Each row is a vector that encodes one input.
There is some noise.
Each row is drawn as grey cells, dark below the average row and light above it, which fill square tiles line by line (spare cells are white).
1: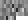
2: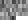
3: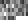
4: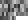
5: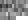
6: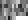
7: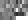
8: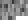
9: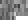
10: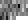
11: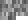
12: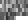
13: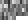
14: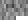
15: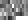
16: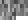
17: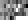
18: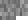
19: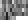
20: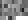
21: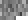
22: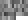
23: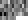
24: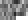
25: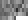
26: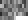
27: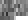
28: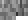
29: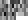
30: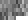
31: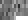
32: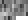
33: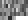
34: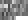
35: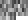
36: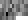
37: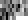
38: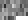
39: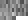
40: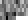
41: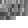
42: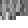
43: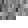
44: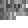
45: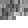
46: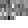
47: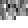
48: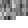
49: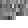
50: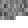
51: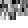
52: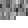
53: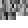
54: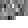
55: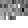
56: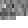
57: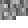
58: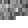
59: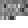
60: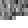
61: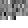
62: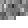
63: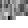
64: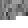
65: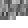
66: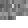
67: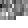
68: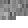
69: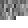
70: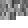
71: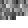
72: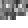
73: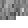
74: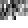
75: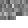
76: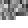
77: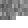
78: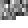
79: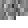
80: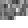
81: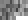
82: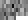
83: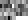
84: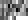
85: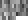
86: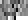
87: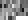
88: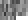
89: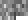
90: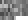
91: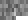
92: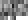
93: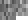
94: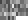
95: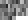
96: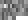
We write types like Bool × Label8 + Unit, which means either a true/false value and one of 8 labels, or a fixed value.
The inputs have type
Line7 + Line9 + Tree8.
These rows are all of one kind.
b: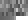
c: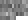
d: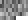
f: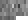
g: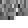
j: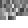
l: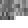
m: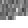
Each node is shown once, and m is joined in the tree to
f.
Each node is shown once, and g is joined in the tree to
c and l.
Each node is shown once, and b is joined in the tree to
d.
